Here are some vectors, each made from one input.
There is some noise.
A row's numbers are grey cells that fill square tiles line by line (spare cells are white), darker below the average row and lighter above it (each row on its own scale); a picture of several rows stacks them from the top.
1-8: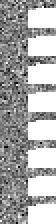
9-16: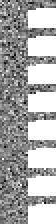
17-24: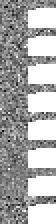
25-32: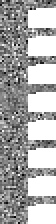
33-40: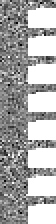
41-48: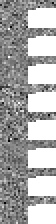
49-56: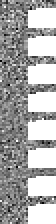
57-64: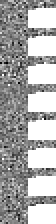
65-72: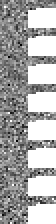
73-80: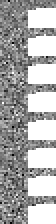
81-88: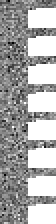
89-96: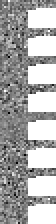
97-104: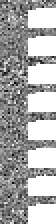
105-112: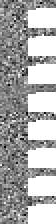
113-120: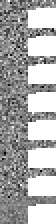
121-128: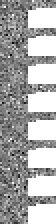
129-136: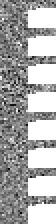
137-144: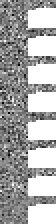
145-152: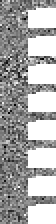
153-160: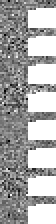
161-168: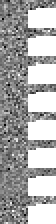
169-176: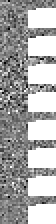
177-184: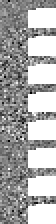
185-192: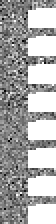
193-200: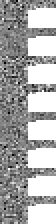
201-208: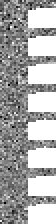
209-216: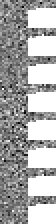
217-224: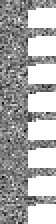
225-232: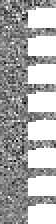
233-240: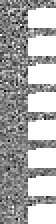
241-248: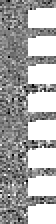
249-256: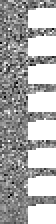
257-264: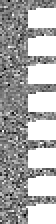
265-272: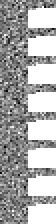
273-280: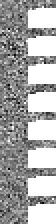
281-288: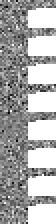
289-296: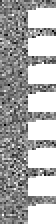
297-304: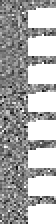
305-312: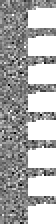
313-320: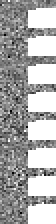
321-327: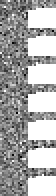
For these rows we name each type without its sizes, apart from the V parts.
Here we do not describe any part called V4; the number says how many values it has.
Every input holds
a true/false value and a value of V4, together with a list of items, each a label and a point on a line.
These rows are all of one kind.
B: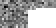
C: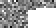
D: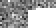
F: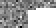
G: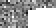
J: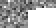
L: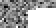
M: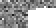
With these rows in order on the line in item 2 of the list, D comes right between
G and J.
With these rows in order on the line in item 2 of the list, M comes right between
C and L.
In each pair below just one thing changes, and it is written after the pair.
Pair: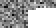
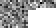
the value of V4
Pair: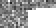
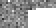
the label in item 2 of the list
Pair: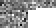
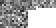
the place on the line in item 2 of the list
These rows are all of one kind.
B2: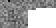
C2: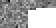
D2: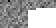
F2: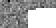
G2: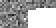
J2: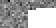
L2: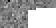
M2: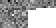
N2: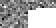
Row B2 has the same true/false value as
F2 and G2.
